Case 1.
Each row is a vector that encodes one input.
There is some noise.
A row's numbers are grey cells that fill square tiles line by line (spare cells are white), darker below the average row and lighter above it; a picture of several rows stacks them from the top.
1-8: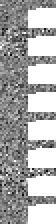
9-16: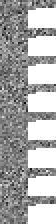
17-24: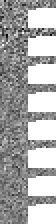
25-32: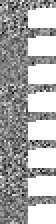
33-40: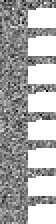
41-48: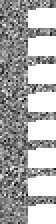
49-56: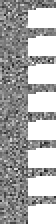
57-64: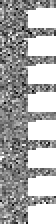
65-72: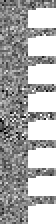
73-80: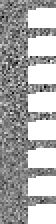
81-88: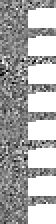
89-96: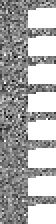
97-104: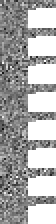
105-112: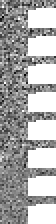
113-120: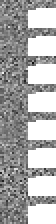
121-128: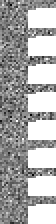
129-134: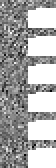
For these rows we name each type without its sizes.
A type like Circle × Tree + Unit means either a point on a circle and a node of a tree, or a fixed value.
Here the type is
Bool × Bool × Bool × (Label + Line).
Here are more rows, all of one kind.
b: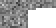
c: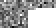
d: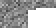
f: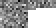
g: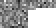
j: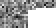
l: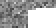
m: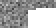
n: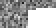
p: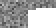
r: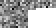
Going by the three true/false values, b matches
d, m, n and p.
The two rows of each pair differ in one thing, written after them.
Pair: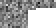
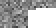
one of the three true/false values
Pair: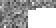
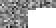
one of the three true/false values
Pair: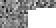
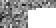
one of the three true/false values
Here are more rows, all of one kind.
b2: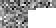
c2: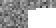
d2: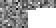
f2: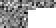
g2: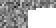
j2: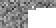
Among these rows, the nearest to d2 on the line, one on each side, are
b2 and g2.
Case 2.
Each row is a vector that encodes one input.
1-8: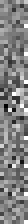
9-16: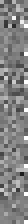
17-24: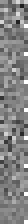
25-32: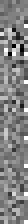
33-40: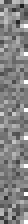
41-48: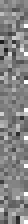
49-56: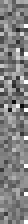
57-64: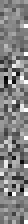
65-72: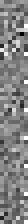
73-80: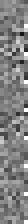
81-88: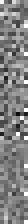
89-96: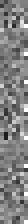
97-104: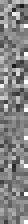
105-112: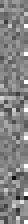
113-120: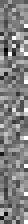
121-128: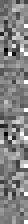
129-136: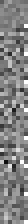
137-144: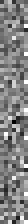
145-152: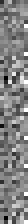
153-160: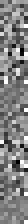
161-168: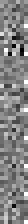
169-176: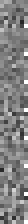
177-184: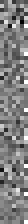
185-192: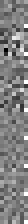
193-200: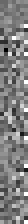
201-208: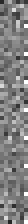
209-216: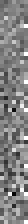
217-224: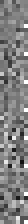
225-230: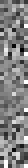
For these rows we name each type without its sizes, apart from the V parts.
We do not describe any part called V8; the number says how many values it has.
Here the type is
List(Line) × V8.
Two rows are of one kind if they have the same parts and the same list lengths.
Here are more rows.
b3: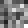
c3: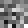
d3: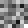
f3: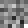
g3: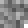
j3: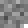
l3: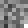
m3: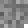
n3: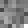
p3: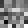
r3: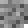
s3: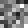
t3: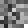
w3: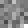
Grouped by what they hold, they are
b3, j3
c3, d3, g3, l3, m3, p3, t3
f3, n3, r3, s3, w3

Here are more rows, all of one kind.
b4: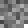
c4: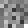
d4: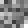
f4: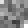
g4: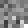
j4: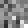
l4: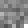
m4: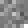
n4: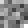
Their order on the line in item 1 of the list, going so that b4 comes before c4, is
g4, b4, j4, m4, n4, c4, d4, l4, f4.
